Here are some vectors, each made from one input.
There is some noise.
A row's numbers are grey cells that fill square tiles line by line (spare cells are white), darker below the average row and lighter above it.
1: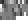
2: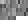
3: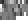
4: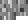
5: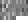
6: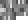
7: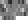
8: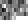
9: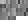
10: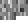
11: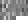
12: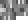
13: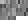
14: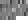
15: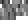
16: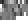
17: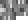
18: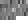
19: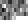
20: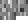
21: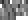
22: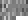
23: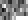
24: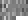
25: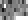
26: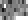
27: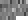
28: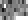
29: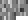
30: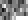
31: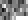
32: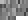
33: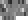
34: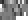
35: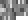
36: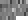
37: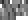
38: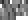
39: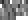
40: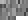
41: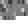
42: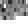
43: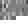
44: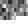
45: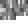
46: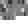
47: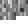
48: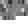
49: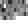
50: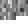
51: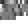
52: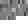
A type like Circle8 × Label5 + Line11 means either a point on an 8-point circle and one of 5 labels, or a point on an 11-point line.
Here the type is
Line10.
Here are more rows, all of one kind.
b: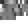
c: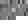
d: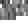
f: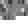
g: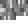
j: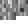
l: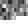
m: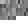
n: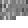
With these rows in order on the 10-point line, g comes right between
b and j.
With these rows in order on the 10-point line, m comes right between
c and n.
